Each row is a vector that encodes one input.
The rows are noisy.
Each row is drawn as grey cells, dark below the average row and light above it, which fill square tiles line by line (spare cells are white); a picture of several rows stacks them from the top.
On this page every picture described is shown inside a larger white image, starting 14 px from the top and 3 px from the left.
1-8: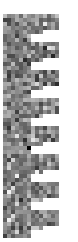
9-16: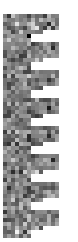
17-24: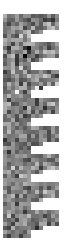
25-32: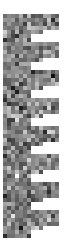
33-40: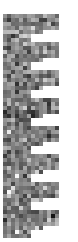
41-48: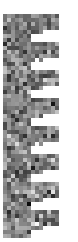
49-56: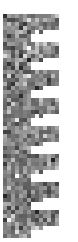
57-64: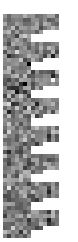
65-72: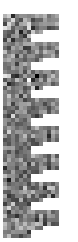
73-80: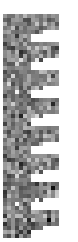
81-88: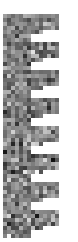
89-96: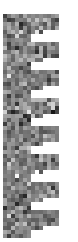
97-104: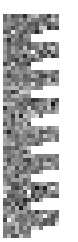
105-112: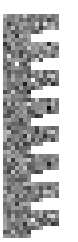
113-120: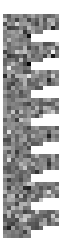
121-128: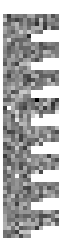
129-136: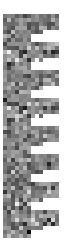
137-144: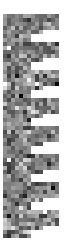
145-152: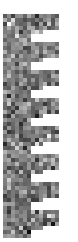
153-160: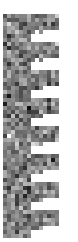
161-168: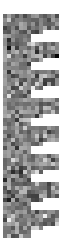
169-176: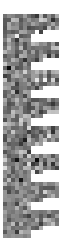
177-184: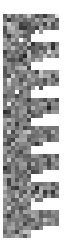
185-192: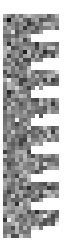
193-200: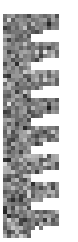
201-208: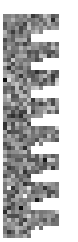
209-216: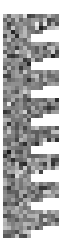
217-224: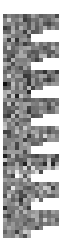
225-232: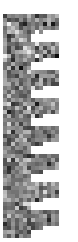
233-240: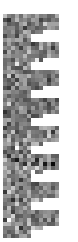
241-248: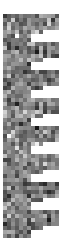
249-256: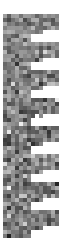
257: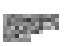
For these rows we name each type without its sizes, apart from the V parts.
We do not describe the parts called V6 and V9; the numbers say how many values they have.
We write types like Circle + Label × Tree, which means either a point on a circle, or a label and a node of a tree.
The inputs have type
Bool × (Line + V6) + Tree + V9.
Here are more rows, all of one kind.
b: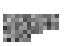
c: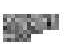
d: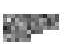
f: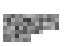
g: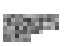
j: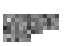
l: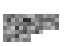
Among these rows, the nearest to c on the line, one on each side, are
d and j.
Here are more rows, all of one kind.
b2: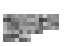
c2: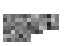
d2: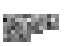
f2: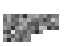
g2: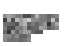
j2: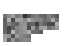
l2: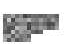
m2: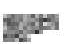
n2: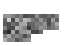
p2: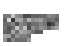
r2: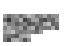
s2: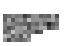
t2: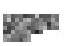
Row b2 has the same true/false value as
m2 and r2.
